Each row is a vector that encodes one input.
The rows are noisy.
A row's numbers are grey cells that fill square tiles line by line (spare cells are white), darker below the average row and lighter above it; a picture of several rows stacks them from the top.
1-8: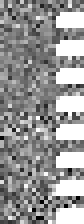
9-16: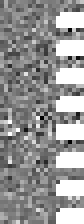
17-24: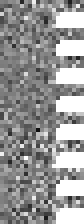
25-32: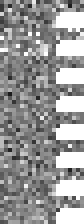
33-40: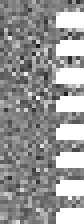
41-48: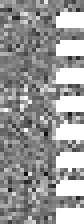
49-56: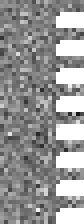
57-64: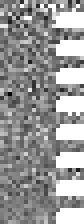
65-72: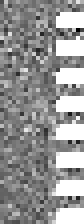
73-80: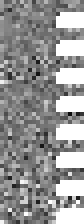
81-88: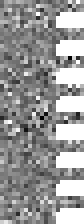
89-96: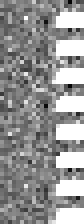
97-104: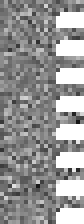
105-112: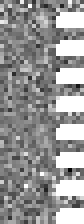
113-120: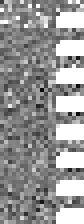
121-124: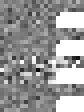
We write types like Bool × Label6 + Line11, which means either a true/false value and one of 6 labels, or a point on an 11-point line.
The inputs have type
Bool × Bool × Bool + Line9 × (Tree9 + Unit).
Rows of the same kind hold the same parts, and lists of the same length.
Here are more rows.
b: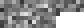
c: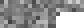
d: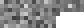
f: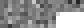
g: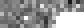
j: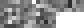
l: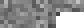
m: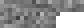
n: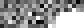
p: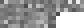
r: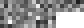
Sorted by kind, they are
b, d, m
c, l, p
f, g, j, n, r

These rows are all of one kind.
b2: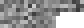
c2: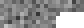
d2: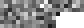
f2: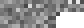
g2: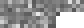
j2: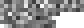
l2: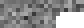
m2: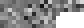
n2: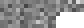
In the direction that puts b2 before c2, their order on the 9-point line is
n2, d2, l2, m2, f2, j2, b2, c2, g2.
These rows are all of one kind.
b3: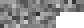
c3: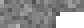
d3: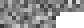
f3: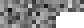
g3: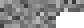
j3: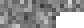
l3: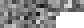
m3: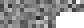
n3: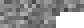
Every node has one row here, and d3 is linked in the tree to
c3, f3 and l3.
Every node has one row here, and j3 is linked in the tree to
c3.
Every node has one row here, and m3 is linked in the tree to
f3.
